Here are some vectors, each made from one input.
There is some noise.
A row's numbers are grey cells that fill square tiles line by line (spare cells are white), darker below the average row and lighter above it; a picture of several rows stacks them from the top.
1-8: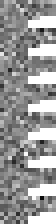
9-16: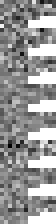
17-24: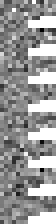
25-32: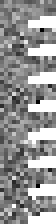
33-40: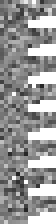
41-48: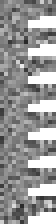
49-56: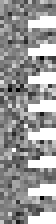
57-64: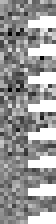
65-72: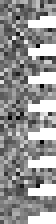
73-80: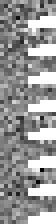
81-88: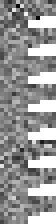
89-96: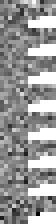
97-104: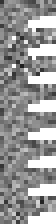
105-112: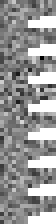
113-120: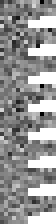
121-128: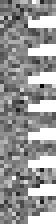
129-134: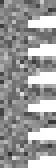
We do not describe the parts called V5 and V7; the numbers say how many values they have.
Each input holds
either a value of V5 and a value of V7, or a list of up to two points on a 4-point line.
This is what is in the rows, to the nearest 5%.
About 40% of them hold a value of V5 and a value of V7. The rest are lists of up to two points on a 4-point line: about 5% of all rows are empty, 20% hold one and 40% two.
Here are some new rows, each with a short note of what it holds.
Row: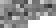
a list of one item
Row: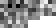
the empty list
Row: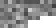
a list of two items
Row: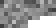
a list of two items
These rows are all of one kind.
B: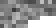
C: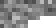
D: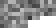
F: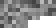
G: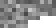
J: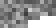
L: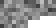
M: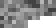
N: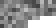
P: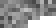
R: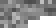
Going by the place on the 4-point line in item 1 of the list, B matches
C and R.
